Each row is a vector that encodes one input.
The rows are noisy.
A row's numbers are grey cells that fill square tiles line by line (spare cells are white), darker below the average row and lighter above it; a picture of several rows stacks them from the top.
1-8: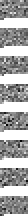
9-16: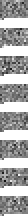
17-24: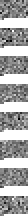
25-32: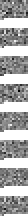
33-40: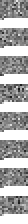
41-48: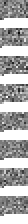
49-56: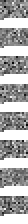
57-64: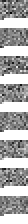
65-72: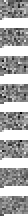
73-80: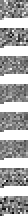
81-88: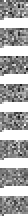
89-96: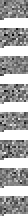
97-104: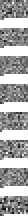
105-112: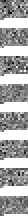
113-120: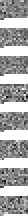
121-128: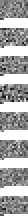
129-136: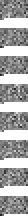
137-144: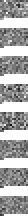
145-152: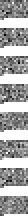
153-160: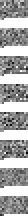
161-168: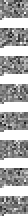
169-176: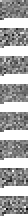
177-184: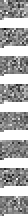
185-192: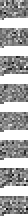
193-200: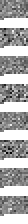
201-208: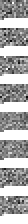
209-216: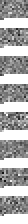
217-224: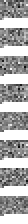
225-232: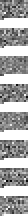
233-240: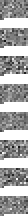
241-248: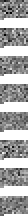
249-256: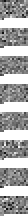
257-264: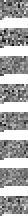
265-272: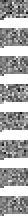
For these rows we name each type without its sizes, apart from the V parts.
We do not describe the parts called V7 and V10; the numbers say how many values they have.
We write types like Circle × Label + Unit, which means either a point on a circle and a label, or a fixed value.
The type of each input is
List(Line) + (Tree + V10) × V7.
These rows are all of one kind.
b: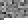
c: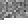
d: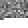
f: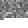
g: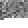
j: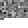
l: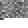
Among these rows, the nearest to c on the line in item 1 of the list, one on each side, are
f and l.
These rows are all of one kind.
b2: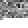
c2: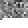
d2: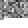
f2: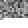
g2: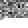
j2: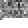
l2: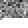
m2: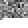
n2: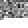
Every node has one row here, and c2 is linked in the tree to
j2 and m2.
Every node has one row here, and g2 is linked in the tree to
b2.
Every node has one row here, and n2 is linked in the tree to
b2.
